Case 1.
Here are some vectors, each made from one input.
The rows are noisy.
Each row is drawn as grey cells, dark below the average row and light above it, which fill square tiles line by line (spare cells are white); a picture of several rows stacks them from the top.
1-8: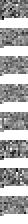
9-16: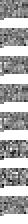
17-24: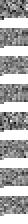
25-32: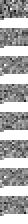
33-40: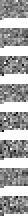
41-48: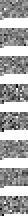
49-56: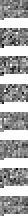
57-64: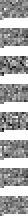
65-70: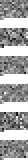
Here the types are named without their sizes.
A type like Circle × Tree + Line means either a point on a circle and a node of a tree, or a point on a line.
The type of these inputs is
Bool × Bool × Bool + Tree.
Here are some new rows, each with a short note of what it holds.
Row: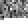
a node of a tree
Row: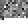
a node of a tree
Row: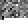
a node of a tree
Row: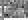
three true/false values
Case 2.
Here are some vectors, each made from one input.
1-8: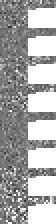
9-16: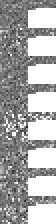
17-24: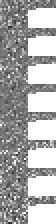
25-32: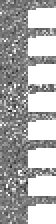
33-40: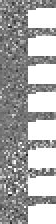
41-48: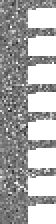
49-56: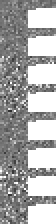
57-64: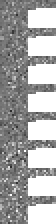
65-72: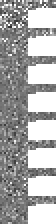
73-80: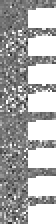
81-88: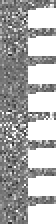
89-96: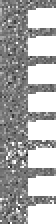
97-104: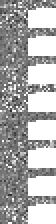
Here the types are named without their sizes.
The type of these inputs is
List(Circle).
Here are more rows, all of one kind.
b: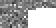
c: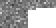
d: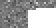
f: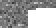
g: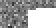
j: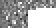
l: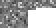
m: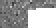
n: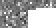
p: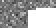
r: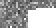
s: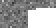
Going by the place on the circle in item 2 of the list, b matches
c and l.
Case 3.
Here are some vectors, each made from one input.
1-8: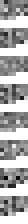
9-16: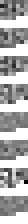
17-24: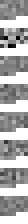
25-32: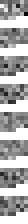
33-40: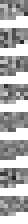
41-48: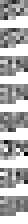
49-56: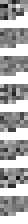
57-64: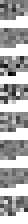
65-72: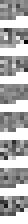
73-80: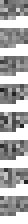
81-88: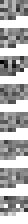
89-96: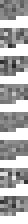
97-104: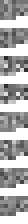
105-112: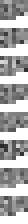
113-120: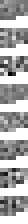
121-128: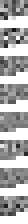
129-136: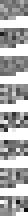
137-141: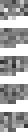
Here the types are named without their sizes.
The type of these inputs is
List(Line).
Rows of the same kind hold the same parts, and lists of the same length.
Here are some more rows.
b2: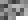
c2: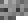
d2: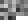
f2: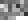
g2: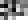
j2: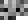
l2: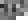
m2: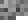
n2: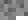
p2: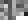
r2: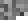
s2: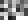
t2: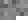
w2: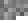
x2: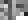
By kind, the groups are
b2
c2, d2, f2, j2, m2, r2, s2, t2, w2
g2, l2, n2, p2, x2

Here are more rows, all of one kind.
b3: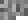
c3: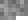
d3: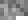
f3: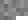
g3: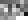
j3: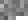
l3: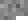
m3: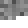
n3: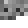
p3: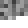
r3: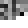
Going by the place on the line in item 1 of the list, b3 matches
g3, m3 and r3.
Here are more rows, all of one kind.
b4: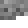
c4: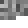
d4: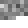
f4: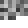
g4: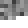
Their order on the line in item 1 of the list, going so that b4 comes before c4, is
b4, d4, c4, g4, f4.
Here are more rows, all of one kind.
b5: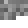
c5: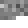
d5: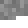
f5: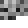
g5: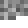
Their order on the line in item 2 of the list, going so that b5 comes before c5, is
f5, b5, c5, g5, d5.
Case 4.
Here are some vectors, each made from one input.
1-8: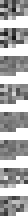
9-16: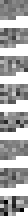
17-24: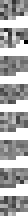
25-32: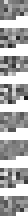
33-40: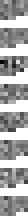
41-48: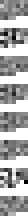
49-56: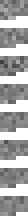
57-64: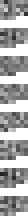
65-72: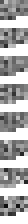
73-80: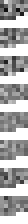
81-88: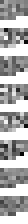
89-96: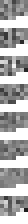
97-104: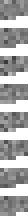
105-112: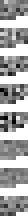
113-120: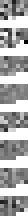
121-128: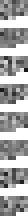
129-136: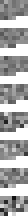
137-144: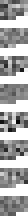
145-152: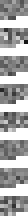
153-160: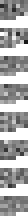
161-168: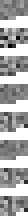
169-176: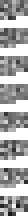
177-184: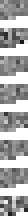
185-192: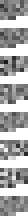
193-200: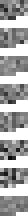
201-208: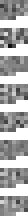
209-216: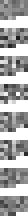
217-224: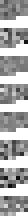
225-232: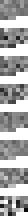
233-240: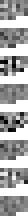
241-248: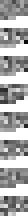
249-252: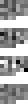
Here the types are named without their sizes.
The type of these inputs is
List(Line).
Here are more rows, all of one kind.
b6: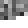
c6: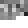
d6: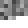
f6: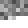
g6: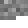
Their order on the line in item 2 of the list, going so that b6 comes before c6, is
f6, b6, d6, g6, c6.
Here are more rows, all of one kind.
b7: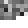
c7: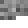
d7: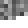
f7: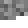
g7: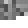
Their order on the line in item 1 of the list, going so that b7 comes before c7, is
b7, d7, g7, f7, c7.
